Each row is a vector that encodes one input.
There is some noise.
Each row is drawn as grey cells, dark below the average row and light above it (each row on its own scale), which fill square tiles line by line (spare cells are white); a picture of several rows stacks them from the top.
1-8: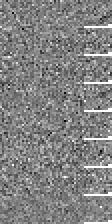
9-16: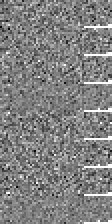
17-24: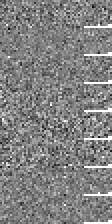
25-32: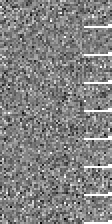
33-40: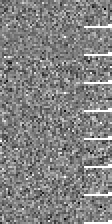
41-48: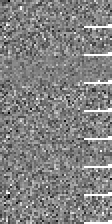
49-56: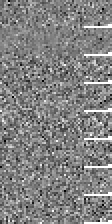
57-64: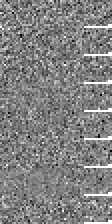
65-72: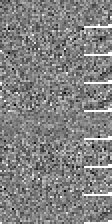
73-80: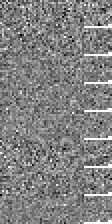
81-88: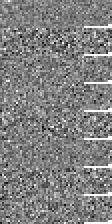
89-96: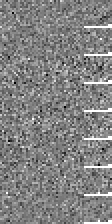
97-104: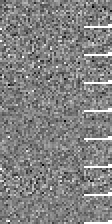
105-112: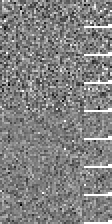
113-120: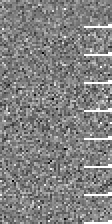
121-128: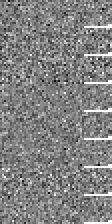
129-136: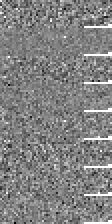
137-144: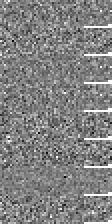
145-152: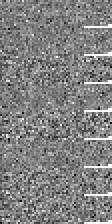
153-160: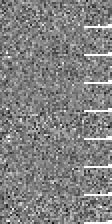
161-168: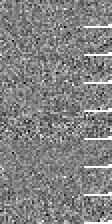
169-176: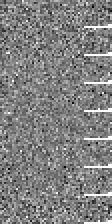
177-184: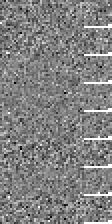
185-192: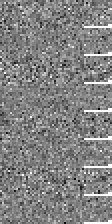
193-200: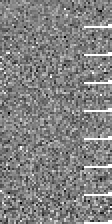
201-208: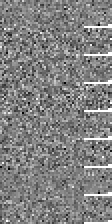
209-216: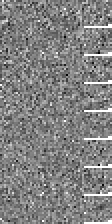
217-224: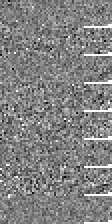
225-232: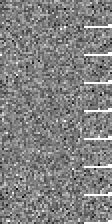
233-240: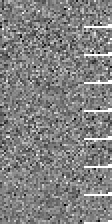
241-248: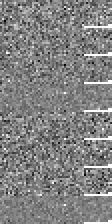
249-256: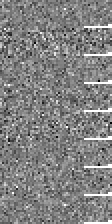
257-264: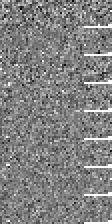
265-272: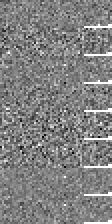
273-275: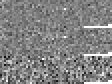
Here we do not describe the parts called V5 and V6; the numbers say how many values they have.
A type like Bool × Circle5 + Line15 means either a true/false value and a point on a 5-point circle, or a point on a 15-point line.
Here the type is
Bool × V6 + (Circle10 + Unit) × (Circle18 + Unit) × V5.
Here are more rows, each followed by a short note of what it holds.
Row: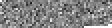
a true/false value and a value of V6
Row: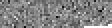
a point on an 18-point circle and a value of V5
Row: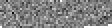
a true/false value and a value of V6
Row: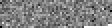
a point on a 10-point circle and a value of V5
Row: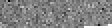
a point on a 10-point circle, a point on an 18-point circle and a value of V5
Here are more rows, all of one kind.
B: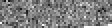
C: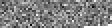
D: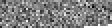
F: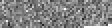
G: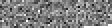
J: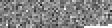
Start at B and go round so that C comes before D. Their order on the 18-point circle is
B, F, G, C, J, D.
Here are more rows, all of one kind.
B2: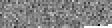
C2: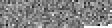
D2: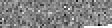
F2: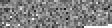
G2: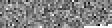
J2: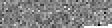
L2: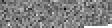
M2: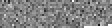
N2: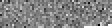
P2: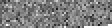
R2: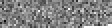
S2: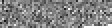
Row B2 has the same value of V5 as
C2, G2, M2 and N2.
